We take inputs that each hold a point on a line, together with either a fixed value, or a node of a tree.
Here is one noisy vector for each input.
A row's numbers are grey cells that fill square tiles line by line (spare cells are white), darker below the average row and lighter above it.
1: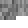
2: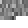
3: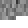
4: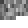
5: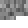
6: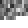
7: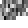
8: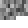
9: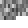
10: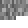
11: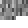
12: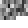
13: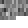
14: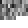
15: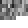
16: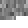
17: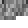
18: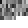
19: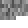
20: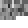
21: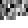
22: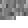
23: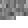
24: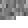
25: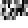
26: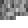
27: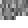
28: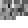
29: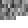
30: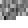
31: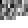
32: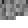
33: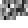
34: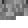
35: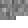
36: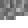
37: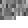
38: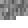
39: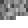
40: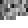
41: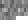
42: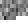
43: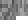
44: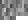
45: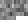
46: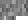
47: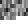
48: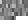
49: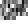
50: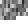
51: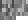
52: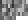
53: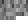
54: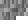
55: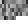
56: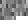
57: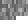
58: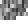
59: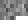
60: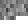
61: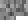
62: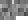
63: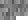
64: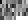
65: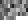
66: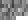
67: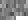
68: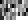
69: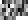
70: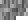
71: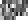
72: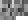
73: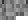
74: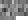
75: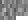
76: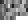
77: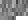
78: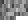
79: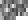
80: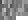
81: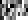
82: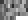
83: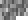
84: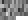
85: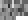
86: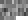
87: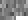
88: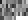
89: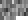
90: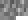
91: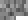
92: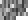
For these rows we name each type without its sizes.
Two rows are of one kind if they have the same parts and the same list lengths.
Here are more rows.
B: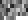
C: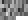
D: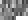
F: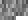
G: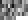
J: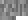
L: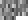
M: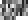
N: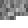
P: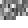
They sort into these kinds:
B, D, F, G, J, L, M, N, P
C

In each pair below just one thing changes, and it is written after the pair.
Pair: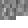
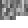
the node of the tree
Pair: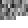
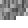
the node of the tree
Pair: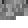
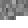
the place on the line
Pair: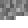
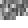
the place on the line
